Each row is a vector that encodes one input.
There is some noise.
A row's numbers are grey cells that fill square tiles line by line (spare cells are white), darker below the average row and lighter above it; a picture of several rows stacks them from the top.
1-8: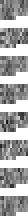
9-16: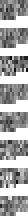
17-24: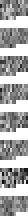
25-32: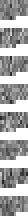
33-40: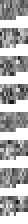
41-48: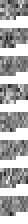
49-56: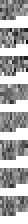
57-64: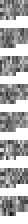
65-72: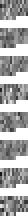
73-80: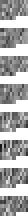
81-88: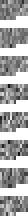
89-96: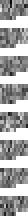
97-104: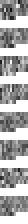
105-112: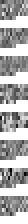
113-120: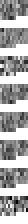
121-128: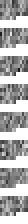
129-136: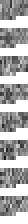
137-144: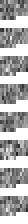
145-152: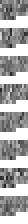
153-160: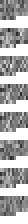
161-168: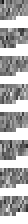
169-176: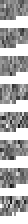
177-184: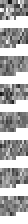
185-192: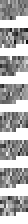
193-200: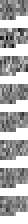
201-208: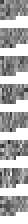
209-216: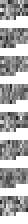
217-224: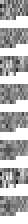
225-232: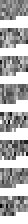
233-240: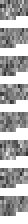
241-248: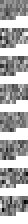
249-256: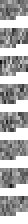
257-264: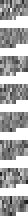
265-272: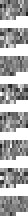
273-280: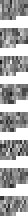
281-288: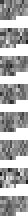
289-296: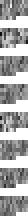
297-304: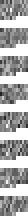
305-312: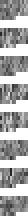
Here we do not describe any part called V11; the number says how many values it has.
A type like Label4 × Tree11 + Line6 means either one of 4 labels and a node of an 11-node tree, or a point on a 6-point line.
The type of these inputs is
Label6 × V11 + Line10 × Line10 + Unit.
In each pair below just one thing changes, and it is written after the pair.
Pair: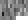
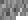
the label
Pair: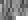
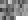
the value of V11
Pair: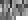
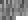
the value of V11
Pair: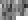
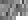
the value of V11
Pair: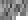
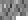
the value of V11
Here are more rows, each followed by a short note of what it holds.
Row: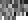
a fixed value
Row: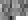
one of 6 labels and a value of V11
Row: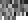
a fixed value
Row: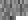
one of 6 labels and a value of V11
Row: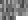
one of 6 labels and a value of V11
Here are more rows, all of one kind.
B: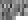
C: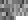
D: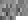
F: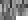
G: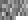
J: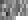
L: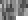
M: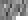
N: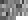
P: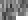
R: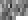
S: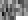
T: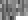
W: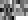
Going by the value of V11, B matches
G, J and M.
